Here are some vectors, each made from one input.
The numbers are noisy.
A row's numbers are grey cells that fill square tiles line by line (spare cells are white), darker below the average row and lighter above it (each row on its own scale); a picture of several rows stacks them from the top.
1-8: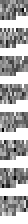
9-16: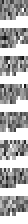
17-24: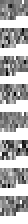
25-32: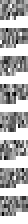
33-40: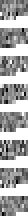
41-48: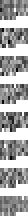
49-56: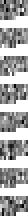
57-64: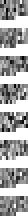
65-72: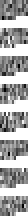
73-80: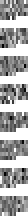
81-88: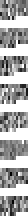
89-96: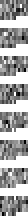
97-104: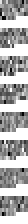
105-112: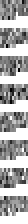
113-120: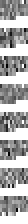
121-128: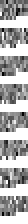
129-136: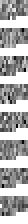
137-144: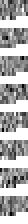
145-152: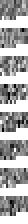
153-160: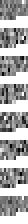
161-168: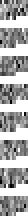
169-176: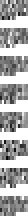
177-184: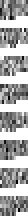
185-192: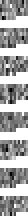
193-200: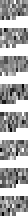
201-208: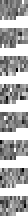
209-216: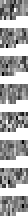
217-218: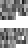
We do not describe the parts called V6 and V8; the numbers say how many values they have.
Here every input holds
a value of V8, together with either a point on a 5-point line, a true/false value and a value of V6, or a point on a 9-point line.
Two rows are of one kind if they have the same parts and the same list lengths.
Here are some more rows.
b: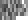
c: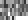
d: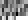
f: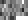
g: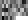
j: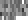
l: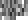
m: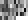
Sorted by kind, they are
b, c, d, j, l, m
f, g

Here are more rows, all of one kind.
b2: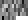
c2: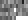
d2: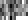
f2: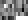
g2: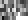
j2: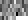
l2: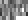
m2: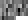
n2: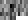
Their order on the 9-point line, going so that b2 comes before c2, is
j2, b2, l2, g2, c2, n2, m2, d2, f2.
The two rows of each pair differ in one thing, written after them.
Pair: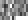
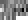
the place on the 5-point line
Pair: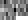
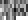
the value of V6
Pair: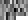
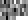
the place on the 5-point line
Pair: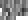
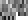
the place on the 5-point line
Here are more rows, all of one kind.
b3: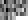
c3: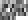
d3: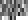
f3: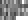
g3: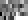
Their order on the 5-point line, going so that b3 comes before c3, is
g3, f3, b3, d3, c3.
